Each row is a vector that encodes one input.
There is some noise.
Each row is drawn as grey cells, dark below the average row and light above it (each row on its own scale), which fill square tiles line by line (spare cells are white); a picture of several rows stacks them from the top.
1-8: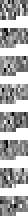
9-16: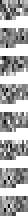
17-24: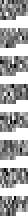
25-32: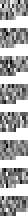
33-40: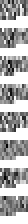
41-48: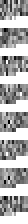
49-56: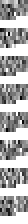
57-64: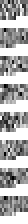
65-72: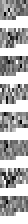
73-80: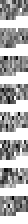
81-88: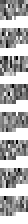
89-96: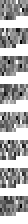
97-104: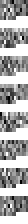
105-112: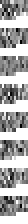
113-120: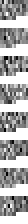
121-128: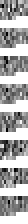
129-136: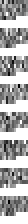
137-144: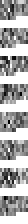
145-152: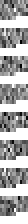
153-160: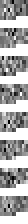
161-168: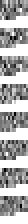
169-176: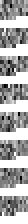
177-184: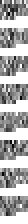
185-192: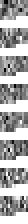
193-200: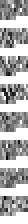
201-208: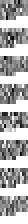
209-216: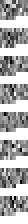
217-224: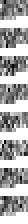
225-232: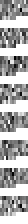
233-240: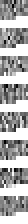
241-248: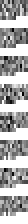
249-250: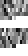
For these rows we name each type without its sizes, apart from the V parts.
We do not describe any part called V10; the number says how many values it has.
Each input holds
either a point on a line, or a true/false value and a value of V10.
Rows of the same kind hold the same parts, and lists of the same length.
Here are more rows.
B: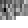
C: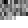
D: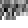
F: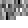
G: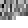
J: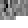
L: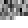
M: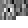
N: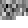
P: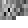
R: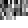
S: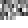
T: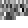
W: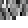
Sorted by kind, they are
B, C, D, F, G, J, L, N, R, S, T
M, P, W

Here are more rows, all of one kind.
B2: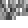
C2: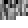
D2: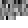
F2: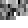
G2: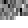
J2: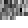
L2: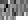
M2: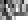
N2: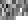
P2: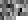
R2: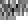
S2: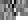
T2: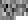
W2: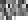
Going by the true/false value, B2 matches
F2, N2, R2 and T2.
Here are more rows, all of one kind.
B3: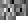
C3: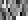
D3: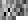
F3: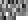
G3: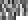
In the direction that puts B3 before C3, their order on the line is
B3, D3, C3, F3, G3.
